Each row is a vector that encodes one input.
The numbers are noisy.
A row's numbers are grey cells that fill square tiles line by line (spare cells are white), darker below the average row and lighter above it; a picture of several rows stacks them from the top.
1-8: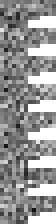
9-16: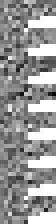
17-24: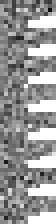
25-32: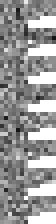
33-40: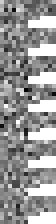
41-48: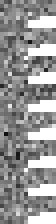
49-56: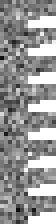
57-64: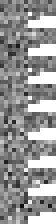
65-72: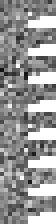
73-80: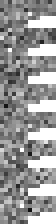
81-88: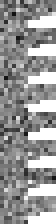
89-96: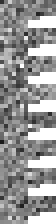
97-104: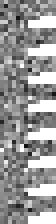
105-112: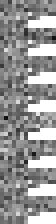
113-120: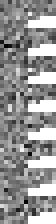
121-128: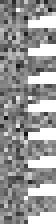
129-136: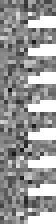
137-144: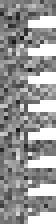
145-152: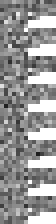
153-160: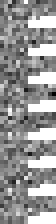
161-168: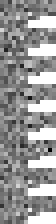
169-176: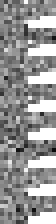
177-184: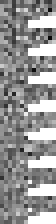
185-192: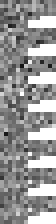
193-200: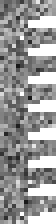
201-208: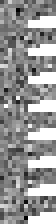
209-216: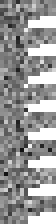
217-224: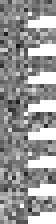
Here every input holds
one of 10 labels, together with either one of 10 labels, or a point on a 19-point line.
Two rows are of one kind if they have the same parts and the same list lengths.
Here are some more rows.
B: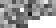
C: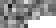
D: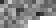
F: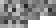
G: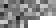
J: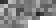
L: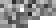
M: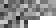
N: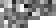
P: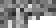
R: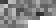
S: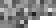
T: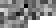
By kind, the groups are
B, D, G, J, L, M, R, S
C, F, N, P, T

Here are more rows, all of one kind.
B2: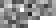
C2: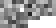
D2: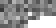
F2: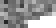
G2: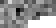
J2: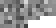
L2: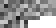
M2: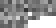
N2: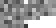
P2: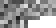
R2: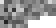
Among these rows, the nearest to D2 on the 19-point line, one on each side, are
G2 and L2.
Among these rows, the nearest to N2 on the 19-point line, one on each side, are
B2 and F2.
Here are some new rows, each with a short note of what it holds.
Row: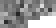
one of 10 labels and a point on a 19-point line
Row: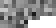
one of 10 labels and a point on a 19-point line
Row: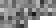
one of 10 labels and a point on a 19-point line
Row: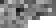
one of 10 labels and a point on a 19-point line
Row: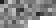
one of 10 labels and a point on a 19-point line
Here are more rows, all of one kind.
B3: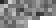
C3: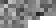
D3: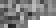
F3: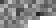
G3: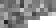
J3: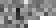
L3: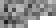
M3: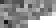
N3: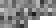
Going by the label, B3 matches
C3 and F3.
